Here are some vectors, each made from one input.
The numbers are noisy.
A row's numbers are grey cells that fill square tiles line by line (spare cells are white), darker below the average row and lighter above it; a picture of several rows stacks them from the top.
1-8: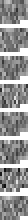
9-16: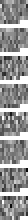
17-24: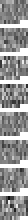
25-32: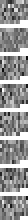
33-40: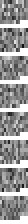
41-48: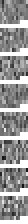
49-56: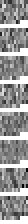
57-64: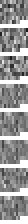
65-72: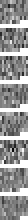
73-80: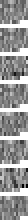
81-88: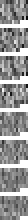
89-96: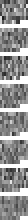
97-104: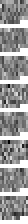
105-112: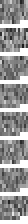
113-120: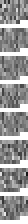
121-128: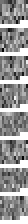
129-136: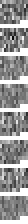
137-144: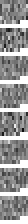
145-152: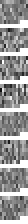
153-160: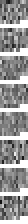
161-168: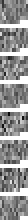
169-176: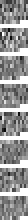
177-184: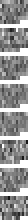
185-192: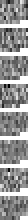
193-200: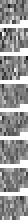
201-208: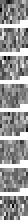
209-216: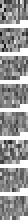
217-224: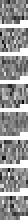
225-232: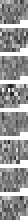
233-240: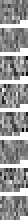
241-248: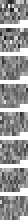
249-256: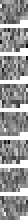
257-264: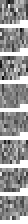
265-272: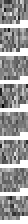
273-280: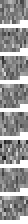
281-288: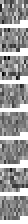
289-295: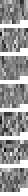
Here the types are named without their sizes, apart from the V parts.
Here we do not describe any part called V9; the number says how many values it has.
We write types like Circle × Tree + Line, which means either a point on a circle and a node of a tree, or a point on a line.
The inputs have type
(Bool × Bool × Bool + Tree) × V9 + List(Line).
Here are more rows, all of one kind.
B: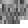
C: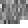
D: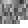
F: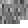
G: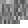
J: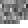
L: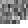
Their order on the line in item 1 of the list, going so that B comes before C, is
B, D, F, G, C, J, L.
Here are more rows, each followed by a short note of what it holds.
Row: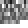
three true/false values and a value of V9
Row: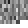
three true/false values and a value of V9
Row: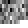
three true/false values and a value of V9
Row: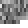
a list of two items
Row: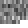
a list of three items
